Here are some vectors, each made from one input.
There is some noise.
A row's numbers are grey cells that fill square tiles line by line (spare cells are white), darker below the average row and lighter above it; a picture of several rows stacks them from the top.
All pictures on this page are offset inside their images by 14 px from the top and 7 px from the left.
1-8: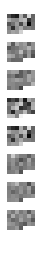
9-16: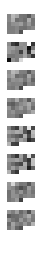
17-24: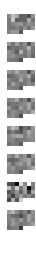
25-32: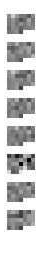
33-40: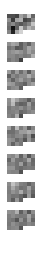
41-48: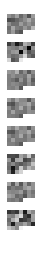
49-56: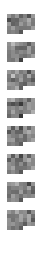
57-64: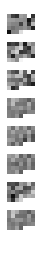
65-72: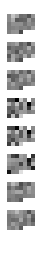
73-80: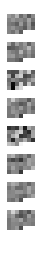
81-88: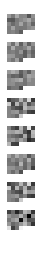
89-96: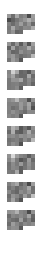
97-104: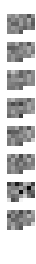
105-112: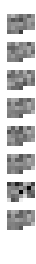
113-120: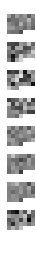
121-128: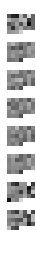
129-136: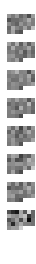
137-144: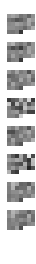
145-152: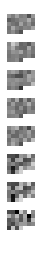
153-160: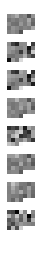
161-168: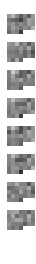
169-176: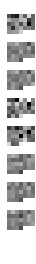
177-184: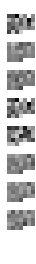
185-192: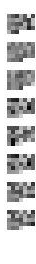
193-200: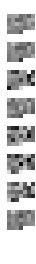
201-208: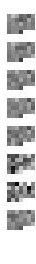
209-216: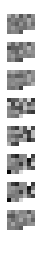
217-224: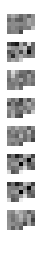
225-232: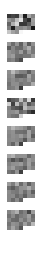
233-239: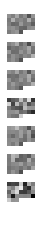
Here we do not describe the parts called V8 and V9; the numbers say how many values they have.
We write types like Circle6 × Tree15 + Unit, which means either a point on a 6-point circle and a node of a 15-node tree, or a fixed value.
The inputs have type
(Bool × Circle6 + V9) × Line6 + V8.
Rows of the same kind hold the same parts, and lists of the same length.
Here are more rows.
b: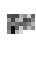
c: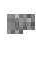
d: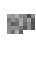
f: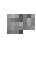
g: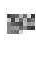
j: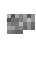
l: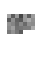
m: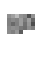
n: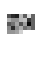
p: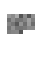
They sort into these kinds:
b, g, n
c, d, j, l, m, p
f

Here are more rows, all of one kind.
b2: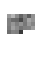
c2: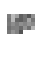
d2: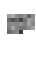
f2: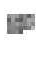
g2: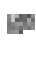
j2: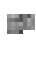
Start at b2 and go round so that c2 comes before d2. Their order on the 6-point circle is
b2, j2, g2, c2, f2, d2.
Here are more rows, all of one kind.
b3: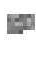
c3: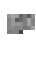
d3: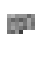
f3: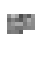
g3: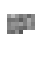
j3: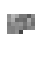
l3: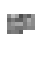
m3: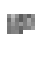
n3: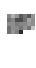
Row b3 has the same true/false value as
c3, j3 and n3.
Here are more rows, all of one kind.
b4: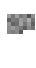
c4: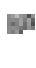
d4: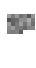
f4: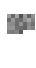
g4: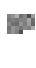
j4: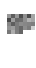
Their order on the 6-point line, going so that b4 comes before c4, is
j4, d4, b4, f4, g4, c4.
